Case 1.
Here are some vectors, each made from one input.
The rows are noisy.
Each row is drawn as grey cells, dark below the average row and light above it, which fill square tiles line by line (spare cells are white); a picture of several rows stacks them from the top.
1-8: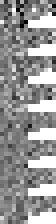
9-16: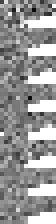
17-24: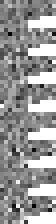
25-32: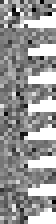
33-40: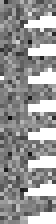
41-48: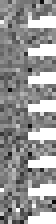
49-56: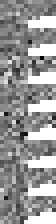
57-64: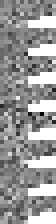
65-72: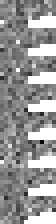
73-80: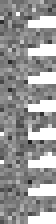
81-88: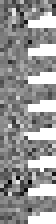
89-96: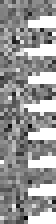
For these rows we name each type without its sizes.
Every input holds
either a point on a line, or three true/false values.
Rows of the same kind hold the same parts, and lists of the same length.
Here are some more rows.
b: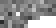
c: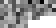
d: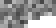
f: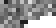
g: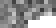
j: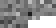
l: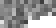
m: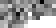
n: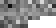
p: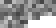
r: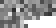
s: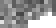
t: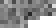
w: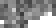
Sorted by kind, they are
b, j, n, r, t
c, d, f, g, l, m, p, s, w

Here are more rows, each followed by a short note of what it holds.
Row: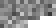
three true/false values
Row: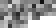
a point on a line
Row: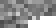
three true/false values
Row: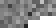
three true/false values
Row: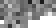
a point on a line
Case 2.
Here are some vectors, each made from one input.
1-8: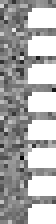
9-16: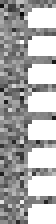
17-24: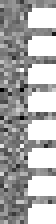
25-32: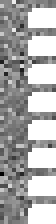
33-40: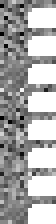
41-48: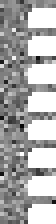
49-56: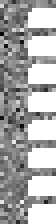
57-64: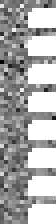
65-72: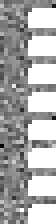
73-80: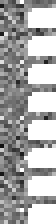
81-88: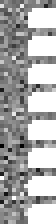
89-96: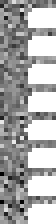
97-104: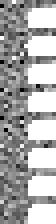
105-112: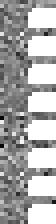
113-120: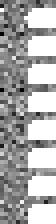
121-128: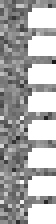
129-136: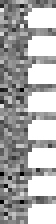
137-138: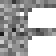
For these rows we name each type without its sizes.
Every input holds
a label, together with either a fixed value, or a node of a tree.
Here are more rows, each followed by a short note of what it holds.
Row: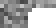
a label
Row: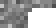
a label
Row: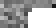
a label
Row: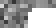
a label
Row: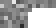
a label
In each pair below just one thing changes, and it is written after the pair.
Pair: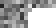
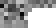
the label
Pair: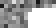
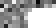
the node of the tree
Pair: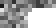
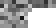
the node of the tree
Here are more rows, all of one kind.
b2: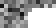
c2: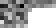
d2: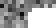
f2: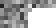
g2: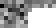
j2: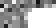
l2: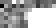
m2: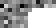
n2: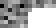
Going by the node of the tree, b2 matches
j2 and m2.
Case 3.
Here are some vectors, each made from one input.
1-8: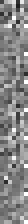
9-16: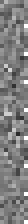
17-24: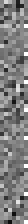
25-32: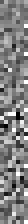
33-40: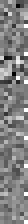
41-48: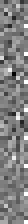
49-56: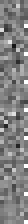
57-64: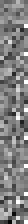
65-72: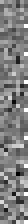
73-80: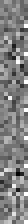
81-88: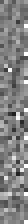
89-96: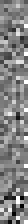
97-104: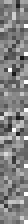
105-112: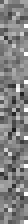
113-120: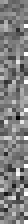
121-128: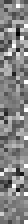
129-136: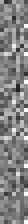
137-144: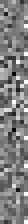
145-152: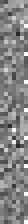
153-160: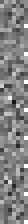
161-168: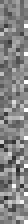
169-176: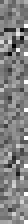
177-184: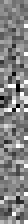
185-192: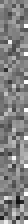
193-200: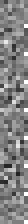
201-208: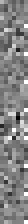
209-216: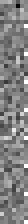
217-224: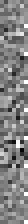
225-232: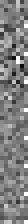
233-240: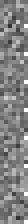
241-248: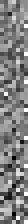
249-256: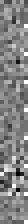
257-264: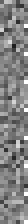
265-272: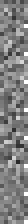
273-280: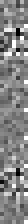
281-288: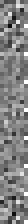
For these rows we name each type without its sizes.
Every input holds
a point on a circle, together with either a fixed value, or a node of a tree.
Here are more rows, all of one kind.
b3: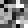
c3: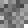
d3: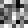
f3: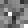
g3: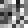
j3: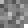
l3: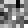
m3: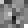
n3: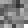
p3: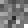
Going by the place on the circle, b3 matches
f3, j3, m3 and n3.
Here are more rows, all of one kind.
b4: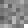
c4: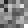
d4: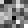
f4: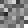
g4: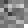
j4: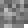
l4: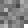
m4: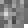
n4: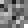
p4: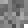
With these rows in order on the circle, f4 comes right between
d4 and g4.
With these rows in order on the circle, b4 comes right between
j4 and l4.
